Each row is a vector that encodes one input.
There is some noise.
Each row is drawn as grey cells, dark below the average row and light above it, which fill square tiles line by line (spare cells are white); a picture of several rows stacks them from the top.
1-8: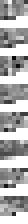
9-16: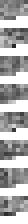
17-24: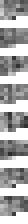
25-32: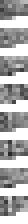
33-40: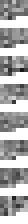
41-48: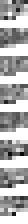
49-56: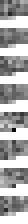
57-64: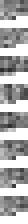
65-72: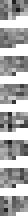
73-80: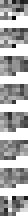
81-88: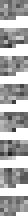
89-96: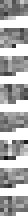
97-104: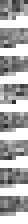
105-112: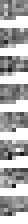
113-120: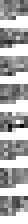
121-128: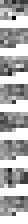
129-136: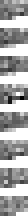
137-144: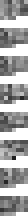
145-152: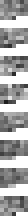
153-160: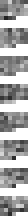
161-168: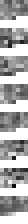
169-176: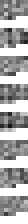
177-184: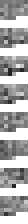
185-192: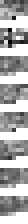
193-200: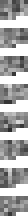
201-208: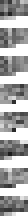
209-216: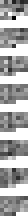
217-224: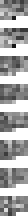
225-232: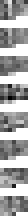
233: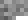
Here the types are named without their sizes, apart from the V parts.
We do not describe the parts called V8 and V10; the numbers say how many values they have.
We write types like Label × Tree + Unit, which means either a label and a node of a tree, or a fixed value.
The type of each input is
Bool × (Circle + V8) + V10.
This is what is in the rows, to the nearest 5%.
About 70% of them hold a true/false value, together with either a point on a circle, or a value of V8. The rest hold a value of V10.
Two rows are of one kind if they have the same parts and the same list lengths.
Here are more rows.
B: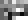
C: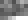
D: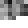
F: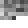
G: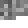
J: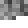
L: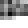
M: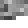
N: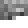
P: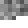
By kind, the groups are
B, C, M, N
D, F, J, P
G, L

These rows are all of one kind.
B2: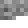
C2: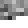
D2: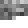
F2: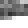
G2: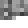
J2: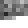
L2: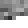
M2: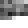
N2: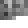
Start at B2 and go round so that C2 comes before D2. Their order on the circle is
B2, F2, G2, M2, L2, C2, N2, J2, D2.
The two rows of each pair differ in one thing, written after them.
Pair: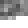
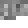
the true/false value
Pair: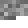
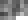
the true/false value
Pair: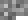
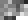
the value of V8
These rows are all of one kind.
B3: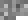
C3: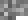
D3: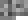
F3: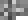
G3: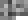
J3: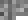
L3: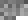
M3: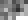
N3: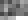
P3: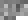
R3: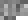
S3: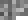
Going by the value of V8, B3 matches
M3, N3, P3 and R3.
